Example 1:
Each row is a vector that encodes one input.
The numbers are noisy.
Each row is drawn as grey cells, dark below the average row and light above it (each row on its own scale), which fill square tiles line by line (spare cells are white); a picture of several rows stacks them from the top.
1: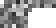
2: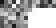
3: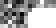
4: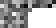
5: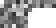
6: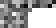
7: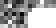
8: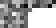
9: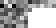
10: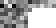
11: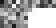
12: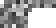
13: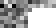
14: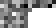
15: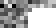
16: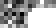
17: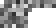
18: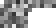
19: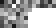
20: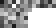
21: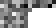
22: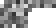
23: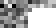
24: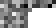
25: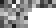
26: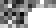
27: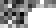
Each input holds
one of 5 labels.
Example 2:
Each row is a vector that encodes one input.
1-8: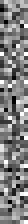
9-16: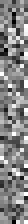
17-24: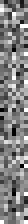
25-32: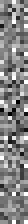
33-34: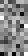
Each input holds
three true/false values.
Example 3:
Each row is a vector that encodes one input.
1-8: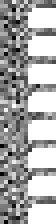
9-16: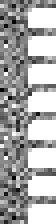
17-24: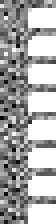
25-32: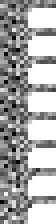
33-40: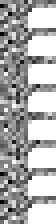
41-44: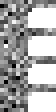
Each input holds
a point on a 5-point line.
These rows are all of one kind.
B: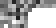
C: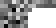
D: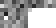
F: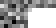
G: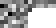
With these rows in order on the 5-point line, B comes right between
D and G.
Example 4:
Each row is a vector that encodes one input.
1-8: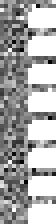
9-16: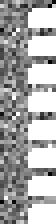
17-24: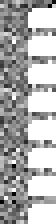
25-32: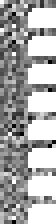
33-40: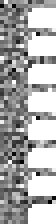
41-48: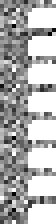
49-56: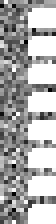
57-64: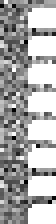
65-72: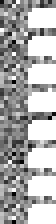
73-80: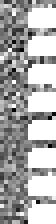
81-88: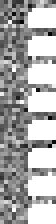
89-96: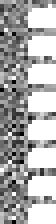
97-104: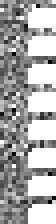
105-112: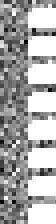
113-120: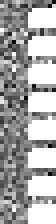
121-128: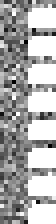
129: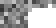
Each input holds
one of 11 labels.
